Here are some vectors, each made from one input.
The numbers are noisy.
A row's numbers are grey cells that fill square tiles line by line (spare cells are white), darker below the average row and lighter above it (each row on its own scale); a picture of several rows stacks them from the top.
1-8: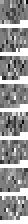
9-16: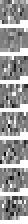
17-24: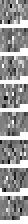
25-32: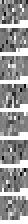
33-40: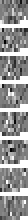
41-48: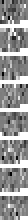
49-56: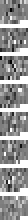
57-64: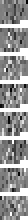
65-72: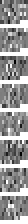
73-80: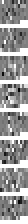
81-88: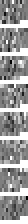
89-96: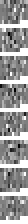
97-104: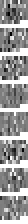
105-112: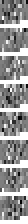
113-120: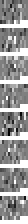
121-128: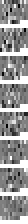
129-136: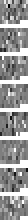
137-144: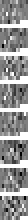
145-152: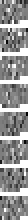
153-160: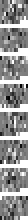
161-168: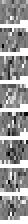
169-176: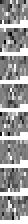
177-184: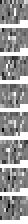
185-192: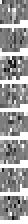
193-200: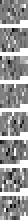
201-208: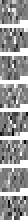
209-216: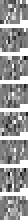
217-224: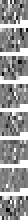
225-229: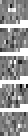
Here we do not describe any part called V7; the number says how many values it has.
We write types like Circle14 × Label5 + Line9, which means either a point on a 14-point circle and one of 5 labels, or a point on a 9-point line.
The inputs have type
(Label8 + Tree8) × V7 + Label9 × Label9.
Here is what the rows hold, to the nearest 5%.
About 30% of them hold two labels (each one of 9). The rest hold a value of V7, together with either one of 8 labels, or a node of an 8-node tree.
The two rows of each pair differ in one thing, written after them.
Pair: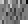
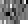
the value of V7
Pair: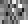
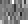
the label
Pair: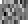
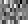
the value of V7
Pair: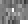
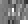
the value of V7
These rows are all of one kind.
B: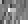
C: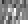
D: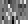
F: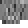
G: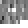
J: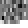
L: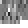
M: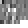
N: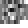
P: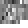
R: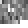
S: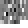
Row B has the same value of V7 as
C, M and N.
